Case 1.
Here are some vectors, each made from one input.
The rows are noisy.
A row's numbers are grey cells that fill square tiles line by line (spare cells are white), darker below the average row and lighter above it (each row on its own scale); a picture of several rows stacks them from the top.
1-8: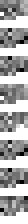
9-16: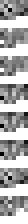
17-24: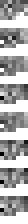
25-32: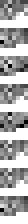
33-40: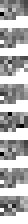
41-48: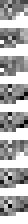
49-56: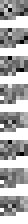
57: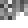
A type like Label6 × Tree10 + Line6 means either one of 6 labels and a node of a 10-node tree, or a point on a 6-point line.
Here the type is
Bool × Line5.
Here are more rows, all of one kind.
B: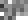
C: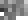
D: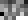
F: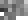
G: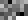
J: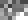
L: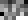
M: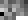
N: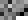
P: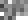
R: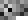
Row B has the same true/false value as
C, F, J and P.
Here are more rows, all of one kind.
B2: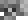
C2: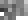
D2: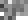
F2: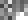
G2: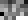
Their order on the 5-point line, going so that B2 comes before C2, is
B2, C2, D2, F2, G2.
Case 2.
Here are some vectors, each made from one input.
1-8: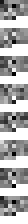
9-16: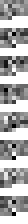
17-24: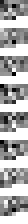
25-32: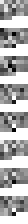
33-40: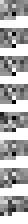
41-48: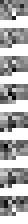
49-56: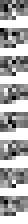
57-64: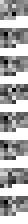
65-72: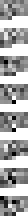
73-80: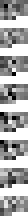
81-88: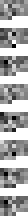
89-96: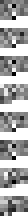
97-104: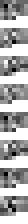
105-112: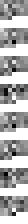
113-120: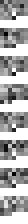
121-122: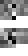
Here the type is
Label7 + Line12.
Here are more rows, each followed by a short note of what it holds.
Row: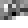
one of 7 labels
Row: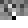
a point on a 12-point line
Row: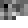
a point on a 12-point line
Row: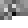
one of 7 labels
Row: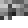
one of 7 labels
